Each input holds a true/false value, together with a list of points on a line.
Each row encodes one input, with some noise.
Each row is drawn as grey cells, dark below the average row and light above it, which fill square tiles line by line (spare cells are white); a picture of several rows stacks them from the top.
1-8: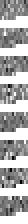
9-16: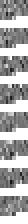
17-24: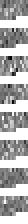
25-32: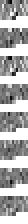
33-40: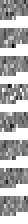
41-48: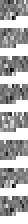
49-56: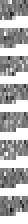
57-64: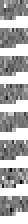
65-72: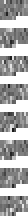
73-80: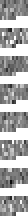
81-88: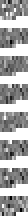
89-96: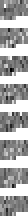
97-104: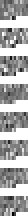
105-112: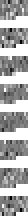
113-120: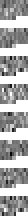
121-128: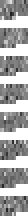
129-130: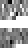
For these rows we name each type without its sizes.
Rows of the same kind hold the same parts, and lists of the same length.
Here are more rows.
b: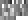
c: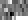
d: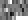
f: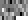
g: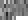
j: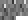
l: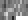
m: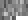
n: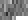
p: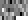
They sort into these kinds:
b, l, m
c, d, g, j, n
f, p

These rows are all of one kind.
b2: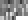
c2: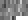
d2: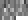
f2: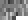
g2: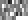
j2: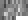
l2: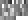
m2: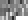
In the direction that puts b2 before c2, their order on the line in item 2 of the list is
b2, f2, m2, c2, j2, g2, d2, l2.
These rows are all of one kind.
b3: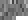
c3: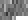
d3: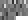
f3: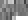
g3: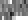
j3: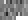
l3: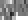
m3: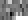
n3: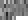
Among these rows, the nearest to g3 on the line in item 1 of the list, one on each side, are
c3 and l3.
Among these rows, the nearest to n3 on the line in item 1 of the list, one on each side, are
f3 and j3.
